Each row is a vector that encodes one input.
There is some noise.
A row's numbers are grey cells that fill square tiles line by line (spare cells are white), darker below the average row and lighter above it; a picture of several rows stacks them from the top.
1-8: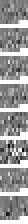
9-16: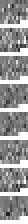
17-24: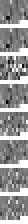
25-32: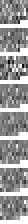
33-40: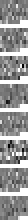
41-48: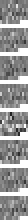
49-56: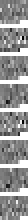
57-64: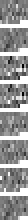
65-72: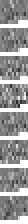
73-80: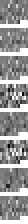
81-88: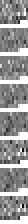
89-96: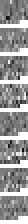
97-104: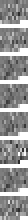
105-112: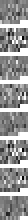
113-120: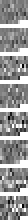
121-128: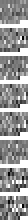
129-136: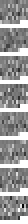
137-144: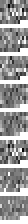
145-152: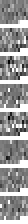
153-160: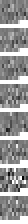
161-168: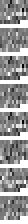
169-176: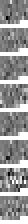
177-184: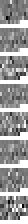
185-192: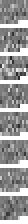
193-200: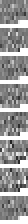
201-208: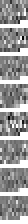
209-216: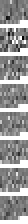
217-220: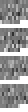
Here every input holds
either a point on an 8-point line, or a point on a 13-point line and a true/false value.
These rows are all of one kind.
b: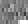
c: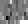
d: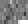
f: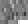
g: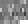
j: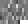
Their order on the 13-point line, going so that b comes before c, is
j, g, b, f, d, c.
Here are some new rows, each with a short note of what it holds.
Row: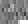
a point on a 13-point line and a true/false value
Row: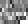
a point on an 8-point line
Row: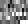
a point on an 8-point line
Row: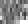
a point on a 13-point line and a true/false value
